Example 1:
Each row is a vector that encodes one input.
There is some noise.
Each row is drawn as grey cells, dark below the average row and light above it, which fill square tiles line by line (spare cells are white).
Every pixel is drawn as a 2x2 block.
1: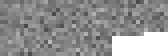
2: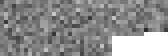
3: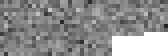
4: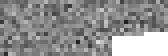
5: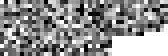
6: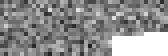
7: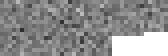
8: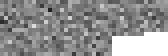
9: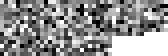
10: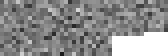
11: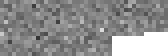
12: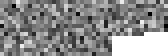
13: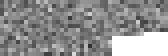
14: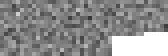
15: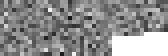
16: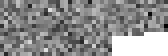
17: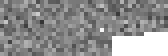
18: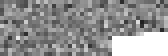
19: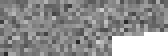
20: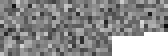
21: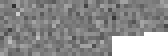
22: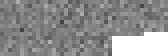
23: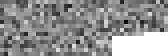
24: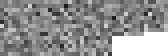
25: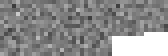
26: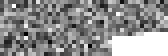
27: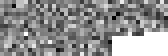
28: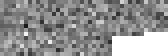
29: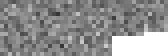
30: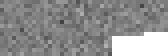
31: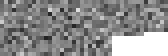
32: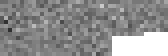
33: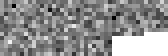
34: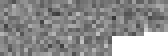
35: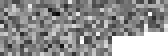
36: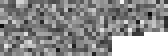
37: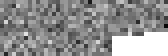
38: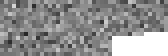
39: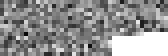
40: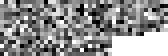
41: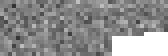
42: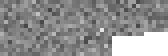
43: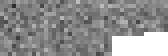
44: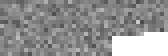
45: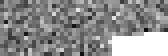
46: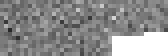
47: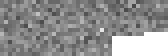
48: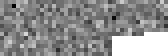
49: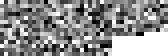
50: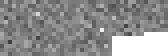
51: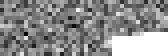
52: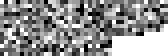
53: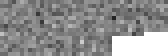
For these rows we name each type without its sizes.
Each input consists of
either a fixed value, or a node of a tree and a true/false value.
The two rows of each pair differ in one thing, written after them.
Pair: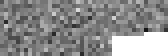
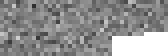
the node of the tree
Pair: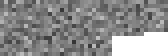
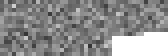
the true/false value
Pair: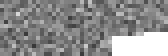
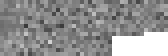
the node of the tree
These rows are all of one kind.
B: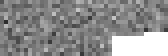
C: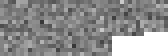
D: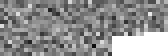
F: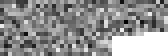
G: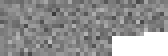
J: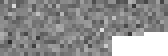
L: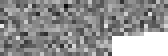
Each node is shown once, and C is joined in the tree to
J and L.
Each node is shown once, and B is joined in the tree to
D.
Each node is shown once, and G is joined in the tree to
F and L.
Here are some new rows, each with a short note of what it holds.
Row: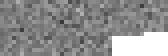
a node of a tree and a true/false value
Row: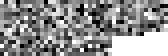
a fixed value
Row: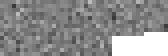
a node of a tree and a true/false value
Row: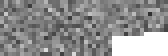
a node of a tree and a true/false value
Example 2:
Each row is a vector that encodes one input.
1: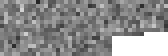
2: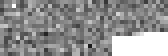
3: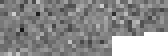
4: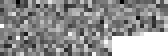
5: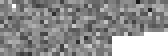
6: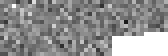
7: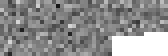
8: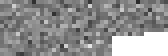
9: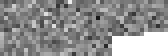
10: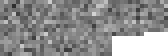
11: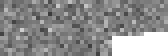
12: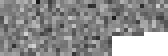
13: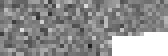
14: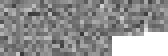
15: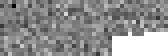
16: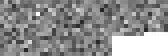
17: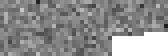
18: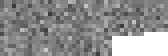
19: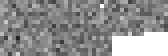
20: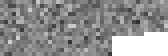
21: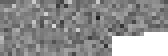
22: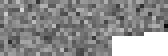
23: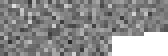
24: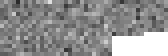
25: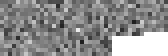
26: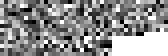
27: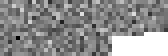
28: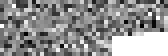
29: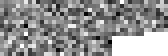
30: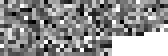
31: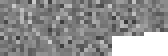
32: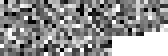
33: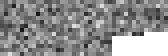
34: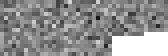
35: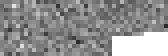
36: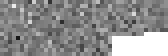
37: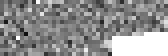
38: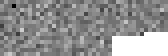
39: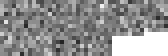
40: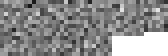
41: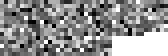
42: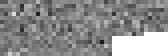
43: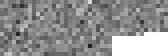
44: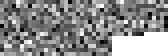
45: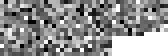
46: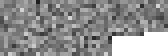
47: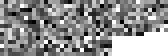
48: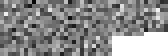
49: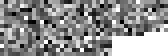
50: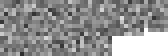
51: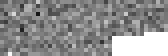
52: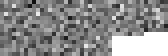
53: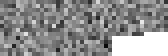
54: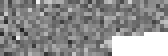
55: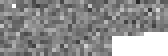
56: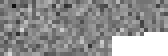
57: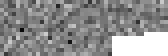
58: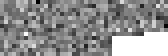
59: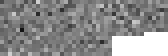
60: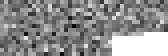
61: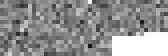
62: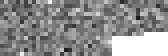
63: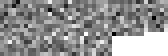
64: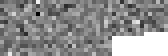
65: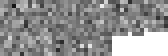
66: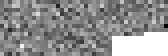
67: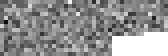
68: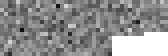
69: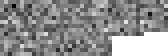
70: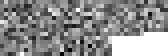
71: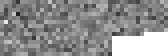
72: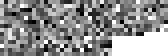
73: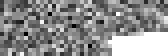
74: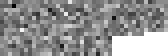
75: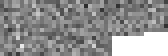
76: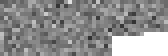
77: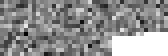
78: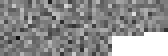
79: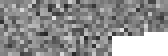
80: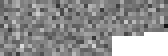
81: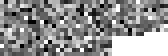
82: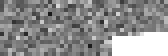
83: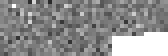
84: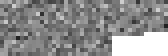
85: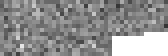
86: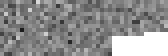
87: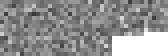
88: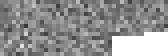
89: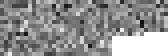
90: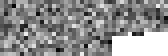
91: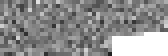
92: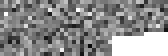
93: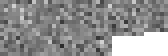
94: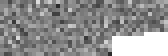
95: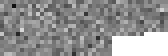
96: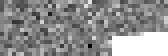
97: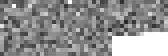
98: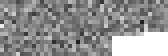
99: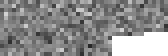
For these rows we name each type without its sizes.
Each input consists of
either a fixed value, or a label and four true/false values.
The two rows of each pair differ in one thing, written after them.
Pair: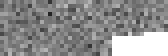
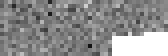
one of the four true/false values
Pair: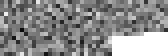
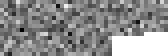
one of the four true/false values
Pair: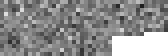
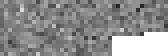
one of the four true/false values
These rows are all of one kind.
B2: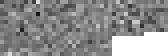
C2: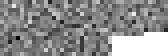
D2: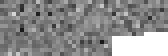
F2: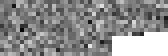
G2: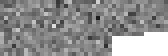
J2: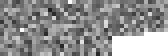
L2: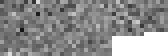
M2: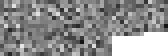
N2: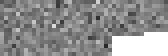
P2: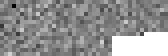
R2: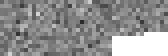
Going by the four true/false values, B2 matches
G2, L2, N2 and P2.
